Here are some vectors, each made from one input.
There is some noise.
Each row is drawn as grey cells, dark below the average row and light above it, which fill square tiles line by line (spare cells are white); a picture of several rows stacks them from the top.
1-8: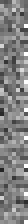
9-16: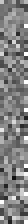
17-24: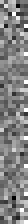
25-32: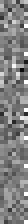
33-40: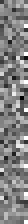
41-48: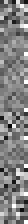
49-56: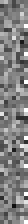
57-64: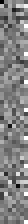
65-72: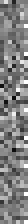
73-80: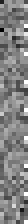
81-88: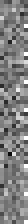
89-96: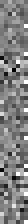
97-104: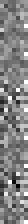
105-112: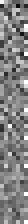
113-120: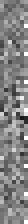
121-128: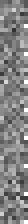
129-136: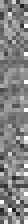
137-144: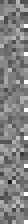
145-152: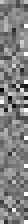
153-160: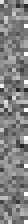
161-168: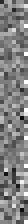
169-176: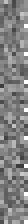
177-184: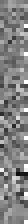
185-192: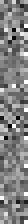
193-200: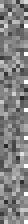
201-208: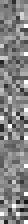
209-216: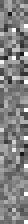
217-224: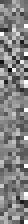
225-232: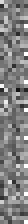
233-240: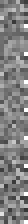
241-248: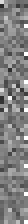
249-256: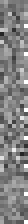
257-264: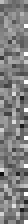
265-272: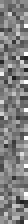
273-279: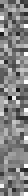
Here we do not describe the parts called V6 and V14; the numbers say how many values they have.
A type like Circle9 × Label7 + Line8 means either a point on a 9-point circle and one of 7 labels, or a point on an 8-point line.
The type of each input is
(Bool × Bool × Bool + Unit) × V6 + Label8 × V14 + Tree9.
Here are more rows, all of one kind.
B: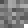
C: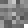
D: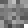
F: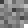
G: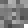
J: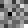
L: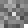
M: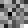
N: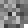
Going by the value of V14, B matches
C, D and G.
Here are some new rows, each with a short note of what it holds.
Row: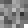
a node of a 9-node tree
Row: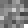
a node of a 9-node tree
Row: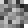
three true/false values and a value of V6
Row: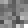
a value of V6
